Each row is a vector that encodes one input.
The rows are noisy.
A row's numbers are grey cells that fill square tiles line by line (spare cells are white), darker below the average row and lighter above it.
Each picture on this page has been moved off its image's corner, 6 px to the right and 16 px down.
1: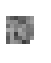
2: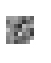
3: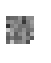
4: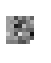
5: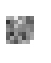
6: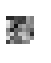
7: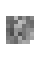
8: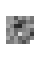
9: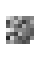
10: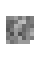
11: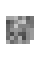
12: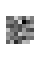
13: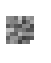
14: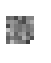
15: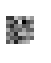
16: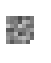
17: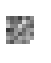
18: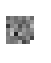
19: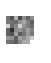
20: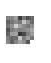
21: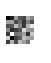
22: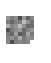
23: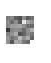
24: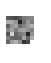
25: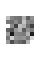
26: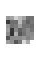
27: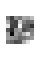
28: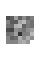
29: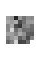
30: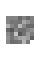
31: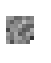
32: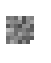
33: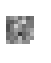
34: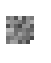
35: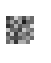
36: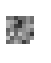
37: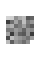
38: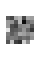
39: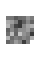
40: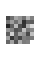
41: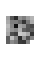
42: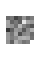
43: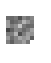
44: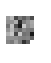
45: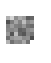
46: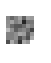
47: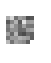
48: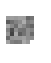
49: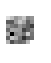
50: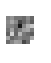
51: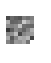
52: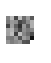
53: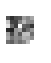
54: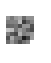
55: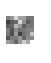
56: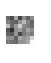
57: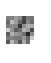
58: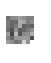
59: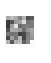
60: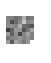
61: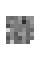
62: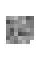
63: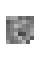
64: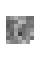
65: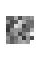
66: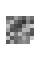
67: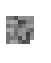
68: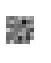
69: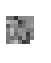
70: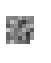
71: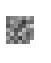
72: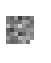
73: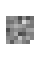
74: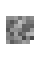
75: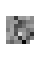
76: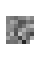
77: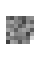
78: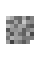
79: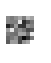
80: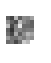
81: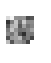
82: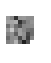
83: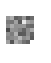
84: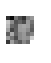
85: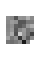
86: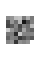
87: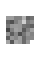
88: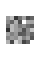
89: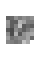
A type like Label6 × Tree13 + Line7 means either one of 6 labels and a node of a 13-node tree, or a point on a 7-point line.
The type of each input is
Bool × Bool × Bool + Line8.
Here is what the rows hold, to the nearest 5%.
About 50% of them hold a point on an 8-point line. The rest hold three true/false values.
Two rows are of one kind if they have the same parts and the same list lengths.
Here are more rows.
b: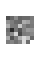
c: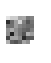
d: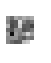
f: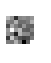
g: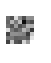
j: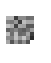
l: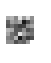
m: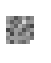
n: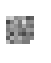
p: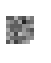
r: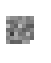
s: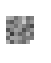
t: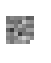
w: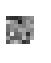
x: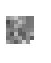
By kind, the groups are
b, c, d, j, m, n, r, s, t, x
f, g, l, p, w

